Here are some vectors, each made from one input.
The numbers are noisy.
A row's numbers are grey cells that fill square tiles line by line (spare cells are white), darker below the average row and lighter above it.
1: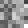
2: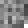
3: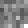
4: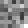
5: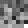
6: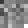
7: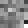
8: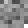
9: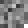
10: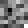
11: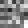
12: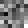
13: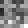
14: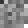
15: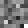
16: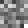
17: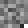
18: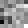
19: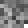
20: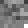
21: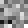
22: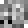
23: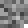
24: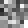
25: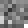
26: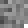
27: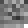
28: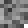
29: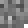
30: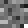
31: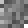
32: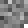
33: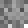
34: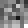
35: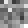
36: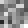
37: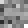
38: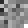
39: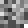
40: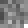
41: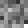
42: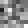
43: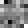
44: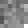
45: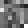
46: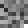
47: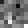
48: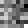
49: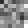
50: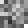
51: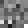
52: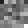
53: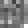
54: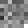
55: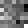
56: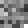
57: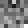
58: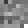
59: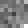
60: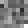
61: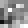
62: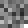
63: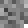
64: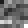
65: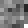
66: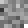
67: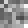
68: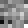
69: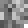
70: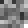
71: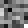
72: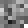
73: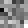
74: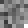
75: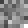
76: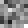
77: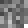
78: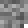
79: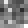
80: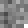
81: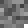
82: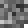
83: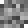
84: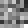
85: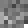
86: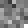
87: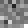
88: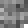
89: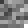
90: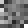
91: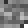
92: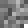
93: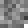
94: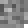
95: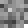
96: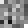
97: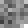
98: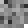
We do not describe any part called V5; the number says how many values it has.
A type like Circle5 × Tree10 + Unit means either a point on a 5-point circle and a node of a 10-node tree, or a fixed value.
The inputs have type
Bool × Label9 × V5.
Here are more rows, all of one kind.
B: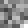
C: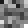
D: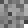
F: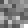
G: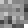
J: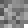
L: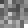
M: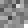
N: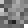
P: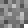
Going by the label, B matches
F and M.
